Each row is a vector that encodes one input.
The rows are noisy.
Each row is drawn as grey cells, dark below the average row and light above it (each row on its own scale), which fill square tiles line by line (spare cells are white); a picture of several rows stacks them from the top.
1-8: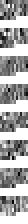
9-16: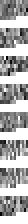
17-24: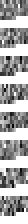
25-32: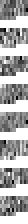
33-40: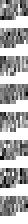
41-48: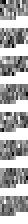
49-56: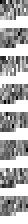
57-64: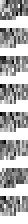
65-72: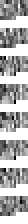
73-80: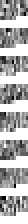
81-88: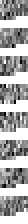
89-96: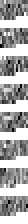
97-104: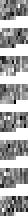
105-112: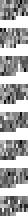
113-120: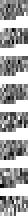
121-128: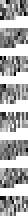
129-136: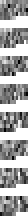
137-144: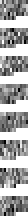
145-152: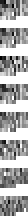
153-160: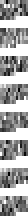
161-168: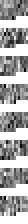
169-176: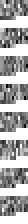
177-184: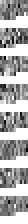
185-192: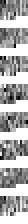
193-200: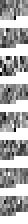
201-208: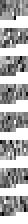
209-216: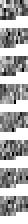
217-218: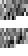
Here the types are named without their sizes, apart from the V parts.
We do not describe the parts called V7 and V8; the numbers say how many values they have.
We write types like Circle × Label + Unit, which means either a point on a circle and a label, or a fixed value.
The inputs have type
(Bool × Line + V8) × Line + V7.
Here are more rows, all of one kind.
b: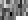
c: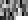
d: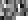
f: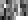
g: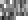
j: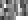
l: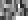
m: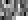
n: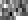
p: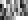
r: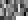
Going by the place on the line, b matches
c, g and n.
